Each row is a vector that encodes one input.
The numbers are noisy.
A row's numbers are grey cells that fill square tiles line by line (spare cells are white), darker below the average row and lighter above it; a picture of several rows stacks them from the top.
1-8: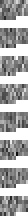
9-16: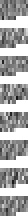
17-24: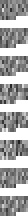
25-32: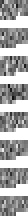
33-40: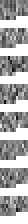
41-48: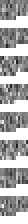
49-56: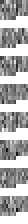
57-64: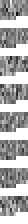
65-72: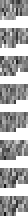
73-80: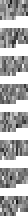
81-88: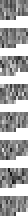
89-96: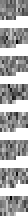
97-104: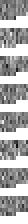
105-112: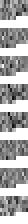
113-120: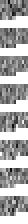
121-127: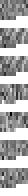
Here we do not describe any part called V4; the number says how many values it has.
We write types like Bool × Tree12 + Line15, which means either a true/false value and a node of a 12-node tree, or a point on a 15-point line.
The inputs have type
Bool × Bool × Bool × V4 + List3(Circle6).
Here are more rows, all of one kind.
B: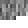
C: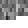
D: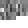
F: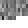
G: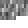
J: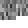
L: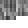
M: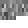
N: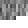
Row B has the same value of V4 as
G, M and N.
